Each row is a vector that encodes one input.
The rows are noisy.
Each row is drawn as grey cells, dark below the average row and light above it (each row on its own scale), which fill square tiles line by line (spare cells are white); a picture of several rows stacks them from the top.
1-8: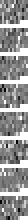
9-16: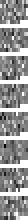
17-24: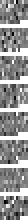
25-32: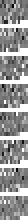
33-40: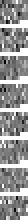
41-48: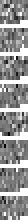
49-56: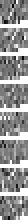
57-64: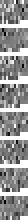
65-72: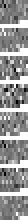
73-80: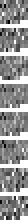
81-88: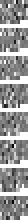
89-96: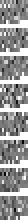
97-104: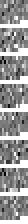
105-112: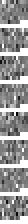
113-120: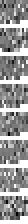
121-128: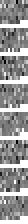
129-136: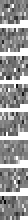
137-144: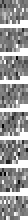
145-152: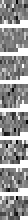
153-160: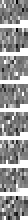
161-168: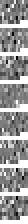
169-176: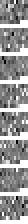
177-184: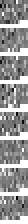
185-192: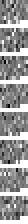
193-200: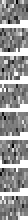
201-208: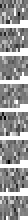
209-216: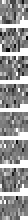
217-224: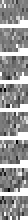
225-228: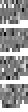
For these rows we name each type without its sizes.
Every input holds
a list of points on a line.
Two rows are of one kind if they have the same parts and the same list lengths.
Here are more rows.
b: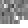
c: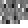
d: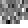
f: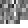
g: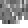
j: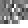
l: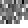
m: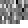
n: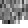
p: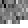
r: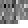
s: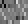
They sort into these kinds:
b, c, d, f, j, l, p, r, s
g, n
m

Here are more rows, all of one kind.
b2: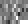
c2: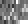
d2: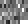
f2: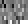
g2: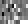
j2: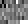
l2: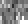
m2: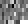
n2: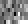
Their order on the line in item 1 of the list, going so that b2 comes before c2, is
f2, d2, l2, m2, g2, b2, j2, c2, n2.
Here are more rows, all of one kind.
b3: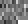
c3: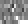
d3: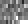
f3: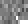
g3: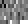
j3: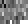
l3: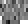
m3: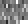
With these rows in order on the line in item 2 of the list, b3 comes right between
g3 and l3.
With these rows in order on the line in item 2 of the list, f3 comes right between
l3 and m3.
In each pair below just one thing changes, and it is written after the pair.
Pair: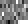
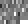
the place on the line in item 1 of the list
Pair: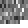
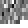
the place on the line in item 1 of the list
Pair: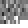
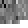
the place on the line in item 1 of the list
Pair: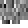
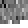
the place on the line in item 1 of the list
